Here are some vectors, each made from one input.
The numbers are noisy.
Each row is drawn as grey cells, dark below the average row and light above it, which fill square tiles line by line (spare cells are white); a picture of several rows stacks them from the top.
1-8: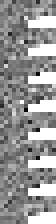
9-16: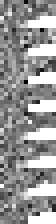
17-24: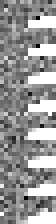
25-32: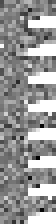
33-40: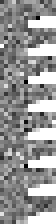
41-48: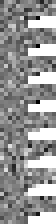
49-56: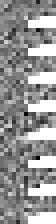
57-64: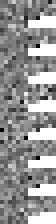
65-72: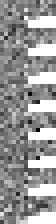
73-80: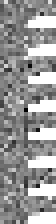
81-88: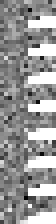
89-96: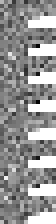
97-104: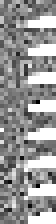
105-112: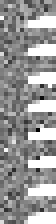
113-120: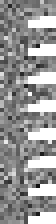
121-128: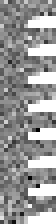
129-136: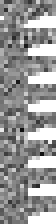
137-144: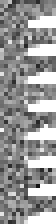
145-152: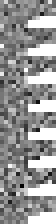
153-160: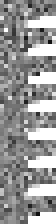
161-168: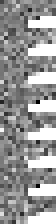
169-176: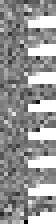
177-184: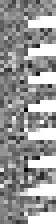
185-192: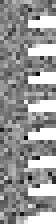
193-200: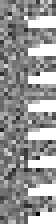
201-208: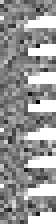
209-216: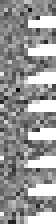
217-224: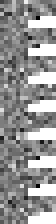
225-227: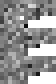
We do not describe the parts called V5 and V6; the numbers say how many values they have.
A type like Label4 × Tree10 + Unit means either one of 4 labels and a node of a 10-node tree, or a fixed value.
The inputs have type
(Bool × Circle8 × V6 + Line4) × V5.
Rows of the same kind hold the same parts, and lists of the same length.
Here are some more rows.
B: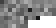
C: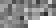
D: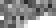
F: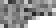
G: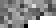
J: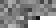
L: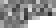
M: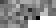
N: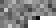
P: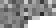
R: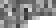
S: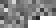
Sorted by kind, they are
B, C, D, F, G, J, M, N, P
L, R, S

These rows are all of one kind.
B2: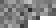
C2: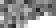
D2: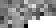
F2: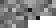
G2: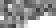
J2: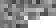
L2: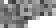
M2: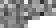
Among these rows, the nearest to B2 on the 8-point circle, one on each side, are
C2 and G2.
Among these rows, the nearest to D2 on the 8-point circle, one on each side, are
C2 and F2.
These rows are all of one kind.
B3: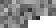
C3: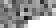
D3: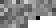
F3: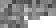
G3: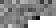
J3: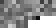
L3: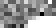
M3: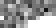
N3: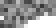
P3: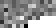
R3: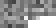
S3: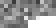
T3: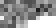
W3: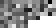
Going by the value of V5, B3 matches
D3, G3, J3 and W3.
